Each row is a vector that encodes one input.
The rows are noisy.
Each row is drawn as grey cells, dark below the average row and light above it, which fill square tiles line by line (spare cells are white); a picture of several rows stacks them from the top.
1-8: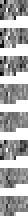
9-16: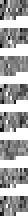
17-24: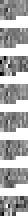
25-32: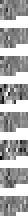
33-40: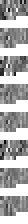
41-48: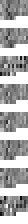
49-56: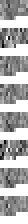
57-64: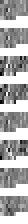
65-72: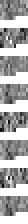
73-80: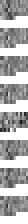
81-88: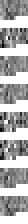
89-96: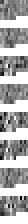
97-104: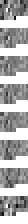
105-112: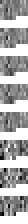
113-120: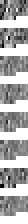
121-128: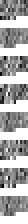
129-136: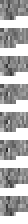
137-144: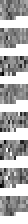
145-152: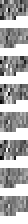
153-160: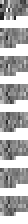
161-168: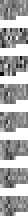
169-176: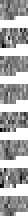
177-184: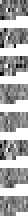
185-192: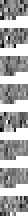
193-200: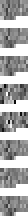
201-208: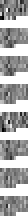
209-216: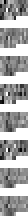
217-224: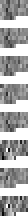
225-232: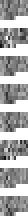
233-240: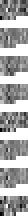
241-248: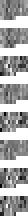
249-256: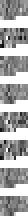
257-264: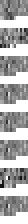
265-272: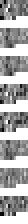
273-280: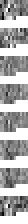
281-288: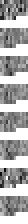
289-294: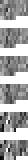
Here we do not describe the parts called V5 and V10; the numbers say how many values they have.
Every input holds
either a point on an 11-point line, a true/false value and a value of V5, or a node of a 9-node tree and a value of V10.
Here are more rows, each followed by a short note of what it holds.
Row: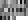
a node of a 9-node tree and a value of V10
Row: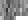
a point on an 11-point line, a true/false value and a value of V5
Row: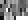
a node of a 9-node tree and a value of V10
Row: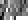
a node of a 9-node tree and a value of V10
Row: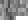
a point on an 11-point line, a true/false value and a value of V5
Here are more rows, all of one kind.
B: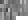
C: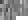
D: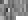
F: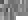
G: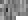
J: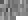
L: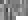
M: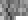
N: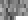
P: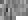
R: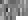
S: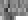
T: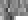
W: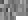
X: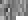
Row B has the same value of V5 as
C, F, J and W.
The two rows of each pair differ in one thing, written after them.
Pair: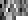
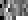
the value of V10
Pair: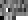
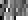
the node of the tree
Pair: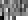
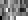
the node of the tree
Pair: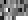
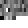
the value of V10
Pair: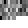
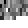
the node of the tree
